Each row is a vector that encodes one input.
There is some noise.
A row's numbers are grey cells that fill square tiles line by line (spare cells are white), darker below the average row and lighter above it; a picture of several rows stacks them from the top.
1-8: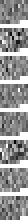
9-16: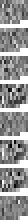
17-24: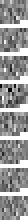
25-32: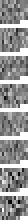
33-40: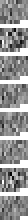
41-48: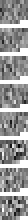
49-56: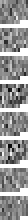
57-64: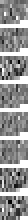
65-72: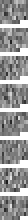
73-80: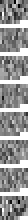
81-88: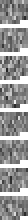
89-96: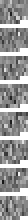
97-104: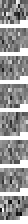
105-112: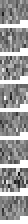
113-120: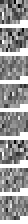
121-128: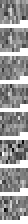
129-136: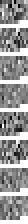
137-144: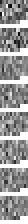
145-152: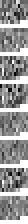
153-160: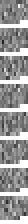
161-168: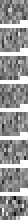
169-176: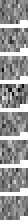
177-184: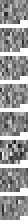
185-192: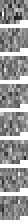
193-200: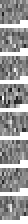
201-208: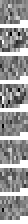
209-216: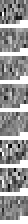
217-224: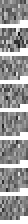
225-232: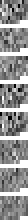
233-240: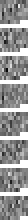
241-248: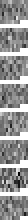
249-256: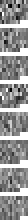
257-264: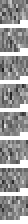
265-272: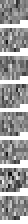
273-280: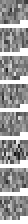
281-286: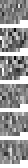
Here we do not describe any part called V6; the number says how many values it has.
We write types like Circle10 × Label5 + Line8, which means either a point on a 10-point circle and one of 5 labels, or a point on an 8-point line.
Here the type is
Label9 × Tree9 + List2((Line5 + V6) × Line7).
